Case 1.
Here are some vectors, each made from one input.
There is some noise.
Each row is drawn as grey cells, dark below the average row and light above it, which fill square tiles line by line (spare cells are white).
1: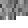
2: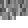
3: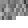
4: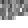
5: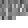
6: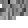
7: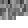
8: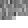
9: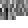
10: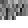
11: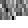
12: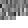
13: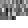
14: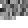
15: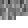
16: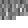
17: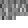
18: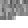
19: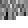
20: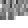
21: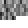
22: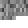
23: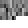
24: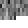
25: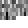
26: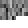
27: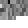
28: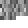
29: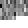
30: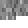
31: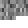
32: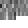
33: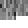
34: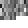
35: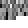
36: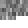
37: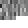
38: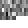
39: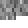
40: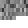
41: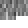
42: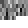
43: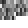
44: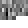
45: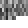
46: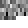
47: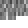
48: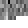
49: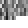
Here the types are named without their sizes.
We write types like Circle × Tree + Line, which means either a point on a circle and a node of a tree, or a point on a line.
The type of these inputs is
Bool × Bool × Bool + Circle.
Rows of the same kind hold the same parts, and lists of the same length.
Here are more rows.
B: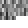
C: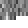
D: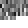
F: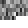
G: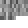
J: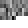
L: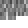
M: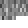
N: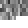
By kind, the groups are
B, F, J
C, D, G, L, M, N

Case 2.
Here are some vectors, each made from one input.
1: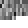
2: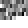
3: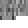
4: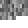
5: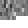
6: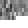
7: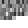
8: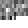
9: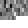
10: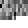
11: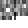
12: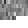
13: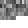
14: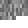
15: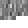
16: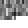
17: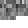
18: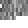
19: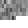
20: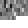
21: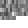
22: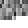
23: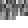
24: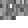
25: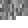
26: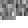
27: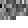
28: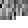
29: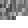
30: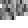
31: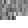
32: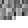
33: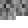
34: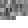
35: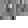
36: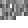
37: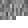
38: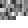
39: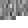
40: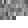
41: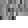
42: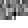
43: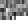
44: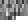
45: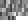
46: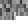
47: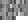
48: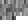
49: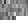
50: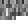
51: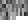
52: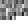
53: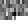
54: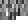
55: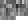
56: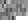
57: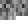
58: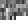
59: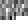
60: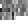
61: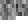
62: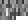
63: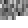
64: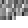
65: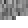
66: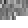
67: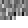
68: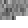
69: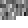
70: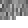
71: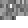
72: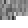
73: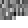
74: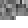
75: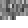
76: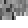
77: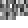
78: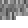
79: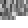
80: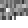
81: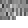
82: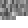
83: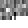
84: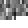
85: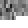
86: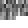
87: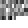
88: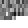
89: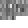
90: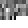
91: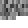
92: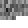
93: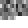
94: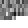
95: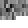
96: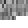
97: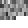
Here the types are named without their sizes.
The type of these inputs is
Bool × Bool × Bool × Bool + Line.
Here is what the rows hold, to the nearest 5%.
About 30% of them hold a point on a line. The rest hold four true/false values.
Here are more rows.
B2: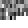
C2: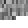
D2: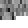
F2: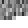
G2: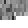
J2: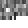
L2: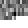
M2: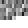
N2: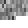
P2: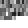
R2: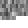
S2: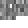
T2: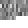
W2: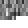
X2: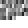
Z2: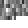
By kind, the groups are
B2, F2, J2, L2, M2, P2, W2, X2, Z2
C2, D2, G2, N2, R2, S2, T2

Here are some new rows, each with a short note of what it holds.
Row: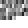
a point on a line
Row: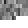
four true/false values
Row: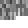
four true/false values
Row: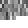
four true/false values
